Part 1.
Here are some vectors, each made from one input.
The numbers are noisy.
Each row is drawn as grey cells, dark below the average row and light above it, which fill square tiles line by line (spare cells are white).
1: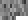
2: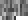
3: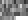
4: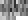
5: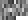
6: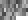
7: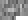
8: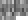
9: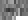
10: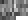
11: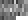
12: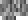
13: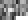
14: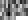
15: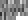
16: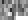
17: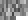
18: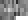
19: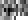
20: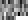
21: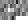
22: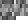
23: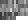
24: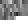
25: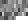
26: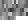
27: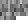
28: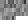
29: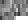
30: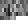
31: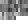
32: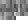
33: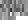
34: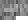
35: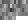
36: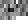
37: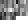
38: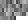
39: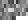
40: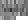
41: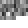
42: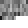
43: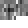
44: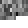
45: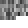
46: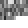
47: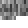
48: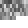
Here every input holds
a point on each of two 3-point lines and a true/false value.
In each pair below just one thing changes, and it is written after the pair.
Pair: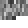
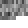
the place on one of the two 3-point lines
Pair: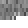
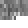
the place on one of the two 3-point lines
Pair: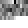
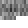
the place on one of the two 3-point lines
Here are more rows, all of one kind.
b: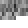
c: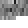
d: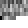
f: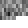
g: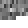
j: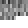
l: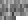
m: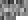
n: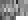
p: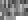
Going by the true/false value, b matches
c and l.
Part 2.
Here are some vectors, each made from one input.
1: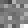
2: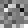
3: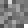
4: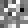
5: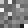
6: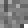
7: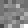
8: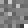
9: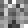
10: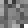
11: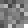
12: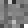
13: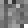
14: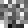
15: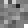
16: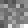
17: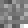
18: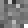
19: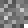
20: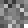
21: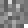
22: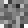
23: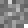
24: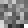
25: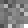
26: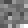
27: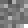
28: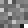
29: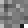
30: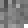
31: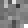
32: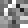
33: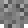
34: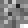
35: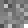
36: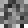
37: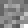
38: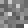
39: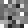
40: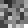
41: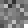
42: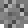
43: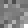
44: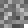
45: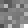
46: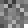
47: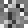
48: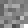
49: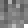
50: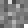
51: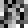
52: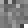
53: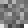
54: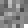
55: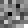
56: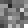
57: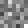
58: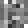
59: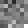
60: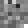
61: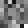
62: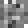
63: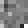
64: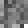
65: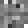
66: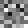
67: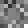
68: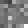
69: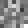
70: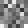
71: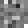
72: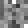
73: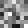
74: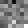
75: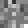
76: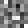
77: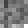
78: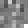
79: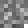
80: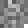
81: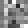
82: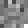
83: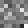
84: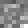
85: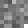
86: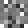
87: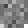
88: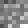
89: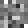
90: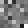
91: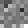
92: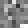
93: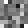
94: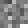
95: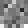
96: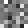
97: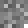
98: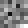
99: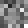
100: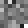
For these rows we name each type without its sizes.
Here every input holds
a point on a line and a true/false value.
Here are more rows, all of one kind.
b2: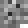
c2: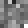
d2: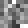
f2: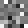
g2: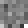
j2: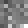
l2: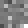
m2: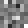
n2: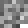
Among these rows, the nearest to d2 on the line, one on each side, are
b2 and g2.
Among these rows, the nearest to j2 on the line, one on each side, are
l2 and n2.
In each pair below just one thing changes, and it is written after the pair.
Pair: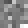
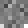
the true/false value
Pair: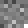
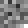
the place on the line
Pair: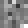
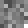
the place on the line
